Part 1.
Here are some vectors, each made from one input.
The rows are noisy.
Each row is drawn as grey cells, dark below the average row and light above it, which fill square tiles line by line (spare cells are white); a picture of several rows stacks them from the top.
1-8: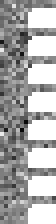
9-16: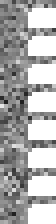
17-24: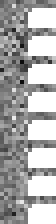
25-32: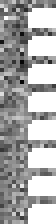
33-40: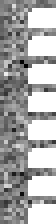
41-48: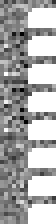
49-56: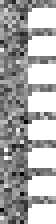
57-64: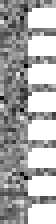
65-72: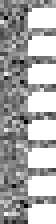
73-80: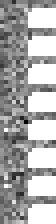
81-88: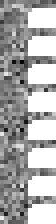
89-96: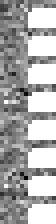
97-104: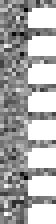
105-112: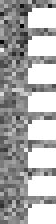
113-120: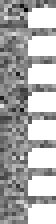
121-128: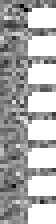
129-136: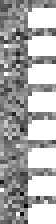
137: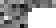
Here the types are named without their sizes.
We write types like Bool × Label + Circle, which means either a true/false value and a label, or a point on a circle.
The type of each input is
Circle + List(Line).
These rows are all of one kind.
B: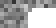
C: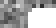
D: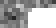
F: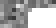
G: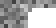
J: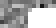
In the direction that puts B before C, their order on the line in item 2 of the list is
G, B, J, F, C, D.
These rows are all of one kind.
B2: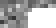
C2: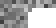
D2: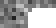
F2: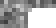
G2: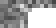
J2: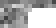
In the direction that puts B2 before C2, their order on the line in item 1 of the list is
J2, F2, B2, D2, G2, C2.
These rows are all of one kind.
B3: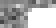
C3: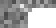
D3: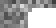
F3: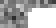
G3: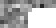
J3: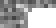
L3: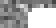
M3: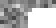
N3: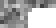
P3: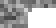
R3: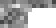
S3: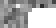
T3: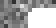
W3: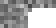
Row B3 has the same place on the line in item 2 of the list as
M3, N3, P3 and W3.
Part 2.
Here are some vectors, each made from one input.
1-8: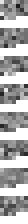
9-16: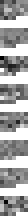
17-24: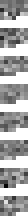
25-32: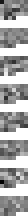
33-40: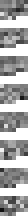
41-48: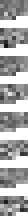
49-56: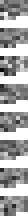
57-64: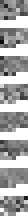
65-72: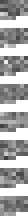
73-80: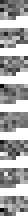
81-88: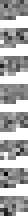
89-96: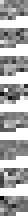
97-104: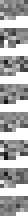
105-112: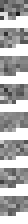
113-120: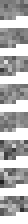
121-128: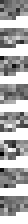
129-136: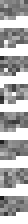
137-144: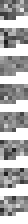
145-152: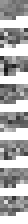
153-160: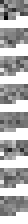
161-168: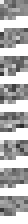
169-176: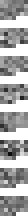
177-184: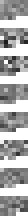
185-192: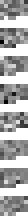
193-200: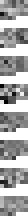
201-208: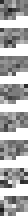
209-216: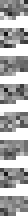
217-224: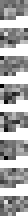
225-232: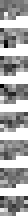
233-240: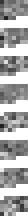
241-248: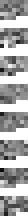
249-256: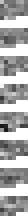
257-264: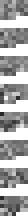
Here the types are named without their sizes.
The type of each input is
Circle × (Circle + Label).
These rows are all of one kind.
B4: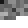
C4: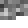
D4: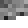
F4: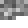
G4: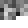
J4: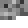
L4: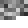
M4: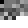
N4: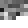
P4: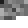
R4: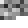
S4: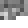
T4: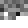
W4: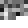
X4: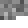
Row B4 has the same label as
C4, J4, N4 and W4.
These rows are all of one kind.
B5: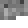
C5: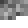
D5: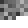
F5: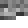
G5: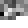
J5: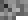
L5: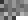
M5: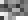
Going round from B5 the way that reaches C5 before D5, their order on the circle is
B5, M5, C5, G5, F5, D5, J5, L5.
